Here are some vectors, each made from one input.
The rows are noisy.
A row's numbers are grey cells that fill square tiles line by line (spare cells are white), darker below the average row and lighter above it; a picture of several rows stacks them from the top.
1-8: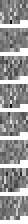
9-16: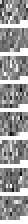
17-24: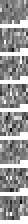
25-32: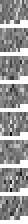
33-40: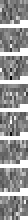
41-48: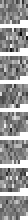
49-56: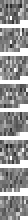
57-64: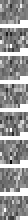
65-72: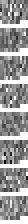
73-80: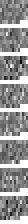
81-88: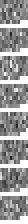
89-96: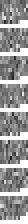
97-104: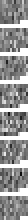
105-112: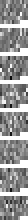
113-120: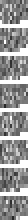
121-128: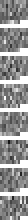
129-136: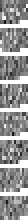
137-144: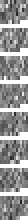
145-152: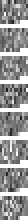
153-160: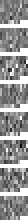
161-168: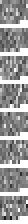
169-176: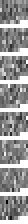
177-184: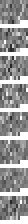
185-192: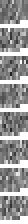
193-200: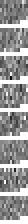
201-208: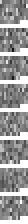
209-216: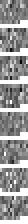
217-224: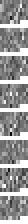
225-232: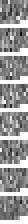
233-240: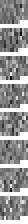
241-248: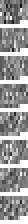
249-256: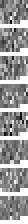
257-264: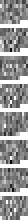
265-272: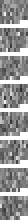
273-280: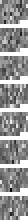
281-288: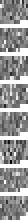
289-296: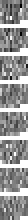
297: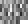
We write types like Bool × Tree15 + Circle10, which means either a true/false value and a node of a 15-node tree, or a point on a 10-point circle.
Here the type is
Bool × Bool × Bool × Line4 × Line4 × Line8 + List2(Line7).
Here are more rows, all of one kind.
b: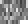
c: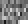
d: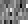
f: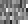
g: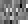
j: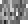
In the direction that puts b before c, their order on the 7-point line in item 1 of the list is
j, b, f, c, g, d.
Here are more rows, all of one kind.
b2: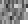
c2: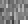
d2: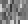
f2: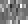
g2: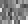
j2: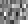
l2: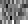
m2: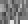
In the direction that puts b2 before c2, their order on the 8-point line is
j2, b2, g2, l2, m2, c2, d2, f2.
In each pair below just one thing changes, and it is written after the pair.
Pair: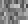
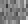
one of the three true/false values
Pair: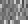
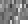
the place on one of the two 4-point lines
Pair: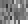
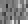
the place on one of the two 4-point lines
